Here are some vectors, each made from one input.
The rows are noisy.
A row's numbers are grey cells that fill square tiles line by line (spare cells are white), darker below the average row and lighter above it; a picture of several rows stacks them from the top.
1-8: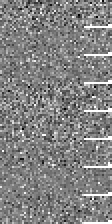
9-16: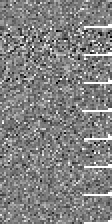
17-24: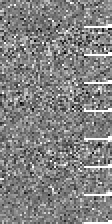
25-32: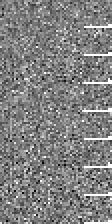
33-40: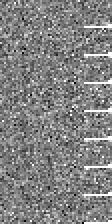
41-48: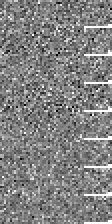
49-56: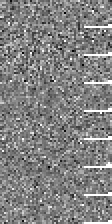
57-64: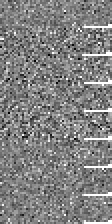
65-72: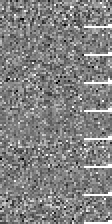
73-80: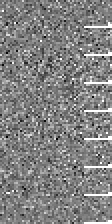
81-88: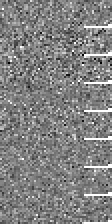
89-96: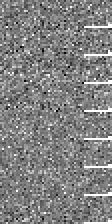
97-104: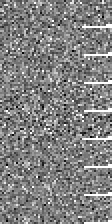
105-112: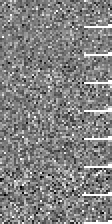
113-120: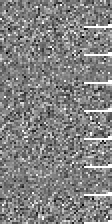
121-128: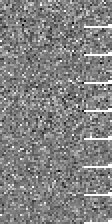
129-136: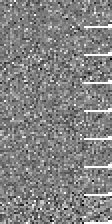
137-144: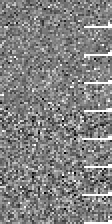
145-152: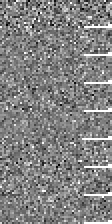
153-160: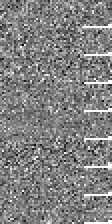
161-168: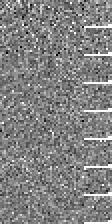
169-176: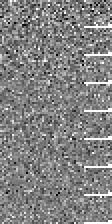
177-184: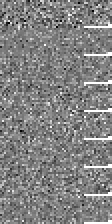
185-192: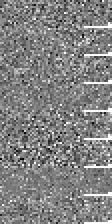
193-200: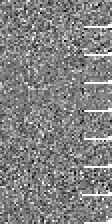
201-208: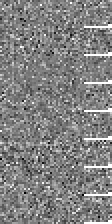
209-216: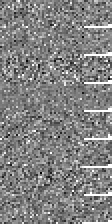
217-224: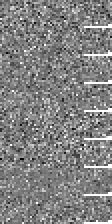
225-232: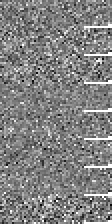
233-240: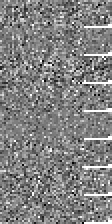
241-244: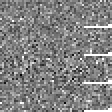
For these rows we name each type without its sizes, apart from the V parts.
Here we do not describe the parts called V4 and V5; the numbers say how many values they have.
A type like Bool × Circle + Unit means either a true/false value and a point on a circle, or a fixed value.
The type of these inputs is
((Bool × Bool × Bool + V5) × V4 + Line) × Line.
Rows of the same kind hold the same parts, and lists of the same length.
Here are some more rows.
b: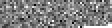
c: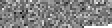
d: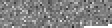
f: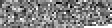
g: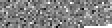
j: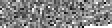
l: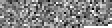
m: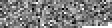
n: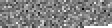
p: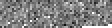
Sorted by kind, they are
b, c, f, j, n, p
d, l, m
g

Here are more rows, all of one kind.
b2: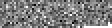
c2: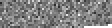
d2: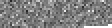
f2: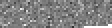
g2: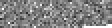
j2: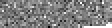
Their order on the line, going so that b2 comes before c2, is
b2, j2, g2, d2, c2, f2.
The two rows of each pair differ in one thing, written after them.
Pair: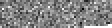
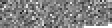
the value of V4
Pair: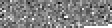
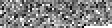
the place on the line
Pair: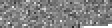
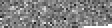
the value of V5
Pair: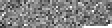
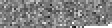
the value of V5
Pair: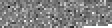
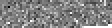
the value of V4
